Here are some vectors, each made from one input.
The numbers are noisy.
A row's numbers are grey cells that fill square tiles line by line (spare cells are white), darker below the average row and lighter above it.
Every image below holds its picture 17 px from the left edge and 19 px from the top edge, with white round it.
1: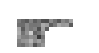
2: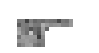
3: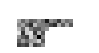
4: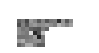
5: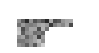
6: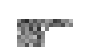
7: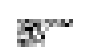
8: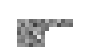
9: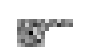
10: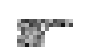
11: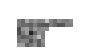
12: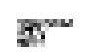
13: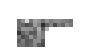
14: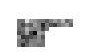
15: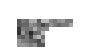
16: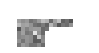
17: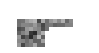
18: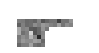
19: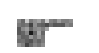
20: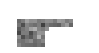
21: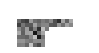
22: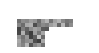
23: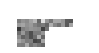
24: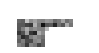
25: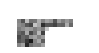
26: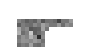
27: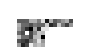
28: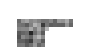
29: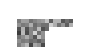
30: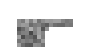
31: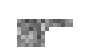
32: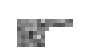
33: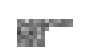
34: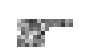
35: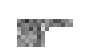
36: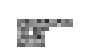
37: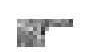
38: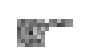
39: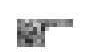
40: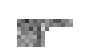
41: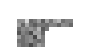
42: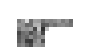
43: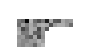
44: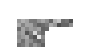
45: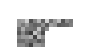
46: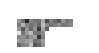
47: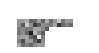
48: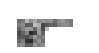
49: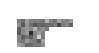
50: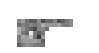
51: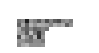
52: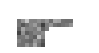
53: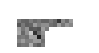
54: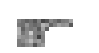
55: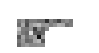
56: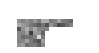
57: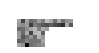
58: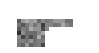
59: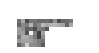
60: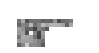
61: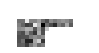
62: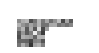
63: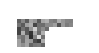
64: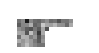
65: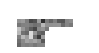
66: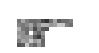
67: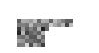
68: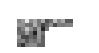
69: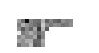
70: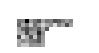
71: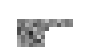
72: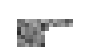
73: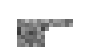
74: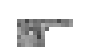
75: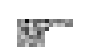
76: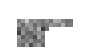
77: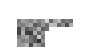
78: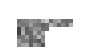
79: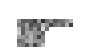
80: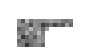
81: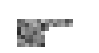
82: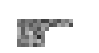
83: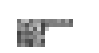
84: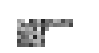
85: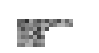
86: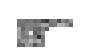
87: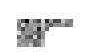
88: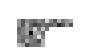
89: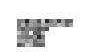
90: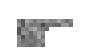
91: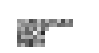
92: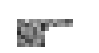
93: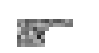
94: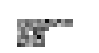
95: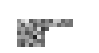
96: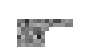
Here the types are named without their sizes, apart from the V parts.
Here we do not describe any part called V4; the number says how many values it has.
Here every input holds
a list of items, each a true/false value and a value of V4.
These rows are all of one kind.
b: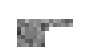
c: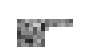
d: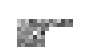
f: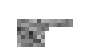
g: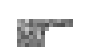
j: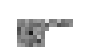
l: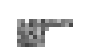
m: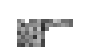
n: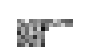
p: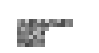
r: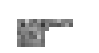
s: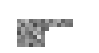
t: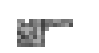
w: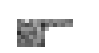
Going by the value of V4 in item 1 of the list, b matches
c, j, p and w.
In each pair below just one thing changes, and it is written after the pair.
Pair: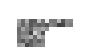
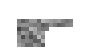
the value of V4 in item 1 of the list
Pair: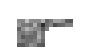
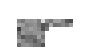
the true/false value in item 2 of the list
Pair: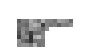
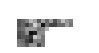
the value of V4 in item 2 of the list
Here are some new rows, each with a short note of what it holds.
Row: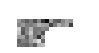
a list of one item
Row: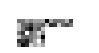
the empty list
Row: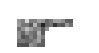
a list of two items
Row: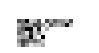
the empty list
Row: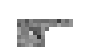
a list of one item
